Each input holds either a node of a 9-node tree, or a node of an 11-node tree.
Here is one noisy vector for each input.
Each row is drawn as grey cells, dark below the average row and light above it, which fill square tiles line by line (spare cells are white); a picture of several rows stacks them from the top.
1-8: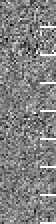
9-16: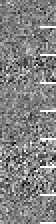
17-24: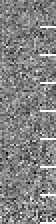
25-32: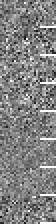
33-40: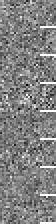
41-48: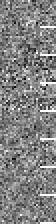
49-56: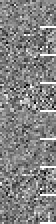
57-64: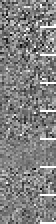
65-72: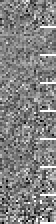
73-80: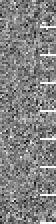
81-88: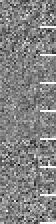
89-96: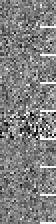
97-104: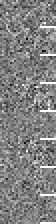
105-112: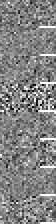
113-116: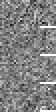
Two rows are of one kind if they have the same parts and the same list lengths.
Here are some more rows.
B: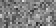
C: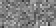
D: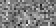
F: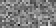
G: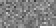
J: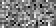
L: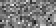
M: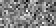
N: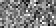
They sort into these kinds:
B, D, F, J, L
C, G, M, N

